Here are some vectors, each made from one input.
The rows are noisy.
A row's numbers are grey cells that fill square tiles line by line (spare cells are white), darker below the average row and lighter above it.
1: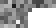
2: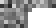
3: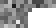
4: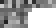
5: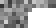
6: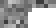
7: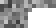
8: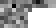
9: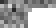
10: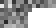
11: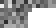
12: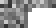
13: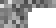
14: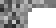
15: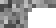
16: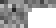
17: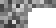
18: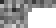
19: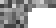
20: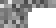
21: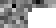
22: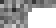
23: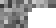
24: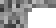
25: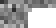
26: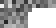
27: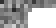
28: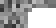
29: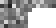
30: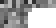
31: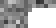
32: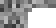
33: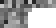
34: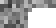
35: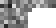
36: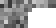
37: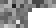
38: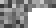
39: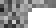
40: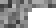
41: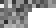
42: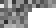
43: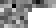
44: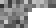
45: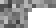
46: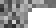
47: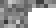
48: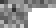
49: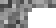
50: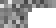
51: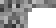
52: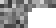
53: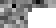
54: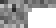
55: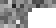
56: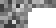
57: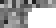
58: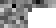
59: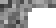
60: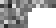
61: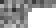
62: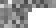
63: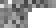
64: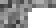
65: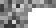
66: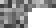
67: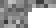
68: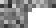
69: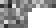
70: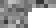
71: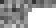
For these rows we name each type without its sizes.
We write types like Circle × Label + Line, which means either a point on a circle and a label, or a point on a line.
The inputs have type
Line + Tree.
